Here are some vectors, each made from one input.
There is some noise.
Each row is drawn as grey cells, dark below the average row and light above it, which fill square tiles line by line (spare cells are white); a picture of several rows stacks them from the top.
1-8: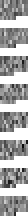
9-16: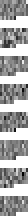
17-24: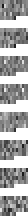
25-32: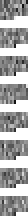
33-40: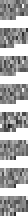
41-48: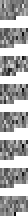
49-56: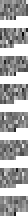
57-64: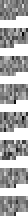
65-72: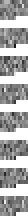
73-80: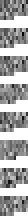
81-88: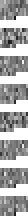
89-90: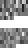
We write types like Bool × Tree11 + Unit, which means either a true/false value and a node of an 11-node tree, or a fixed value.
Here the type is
Line4 + List2(Line5).
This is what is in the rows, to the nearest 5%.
About 30% of them hold a point on a 4-point line. The rest are lists of up to two points on a 5-point line: about 10% of all rows are empty, 20% hold one and 45% two.
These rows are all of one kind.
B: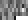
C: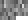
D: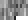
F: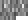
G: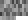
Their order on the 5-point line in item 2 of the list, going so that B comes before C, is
G, B, F, C, D.
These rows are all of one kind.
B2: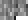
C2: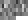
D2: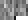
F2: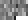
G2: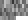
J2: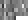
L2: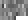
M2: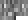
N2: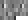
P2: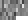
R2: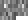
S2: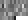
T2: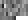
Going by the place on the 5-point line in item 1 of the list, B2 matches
D2 and F2.
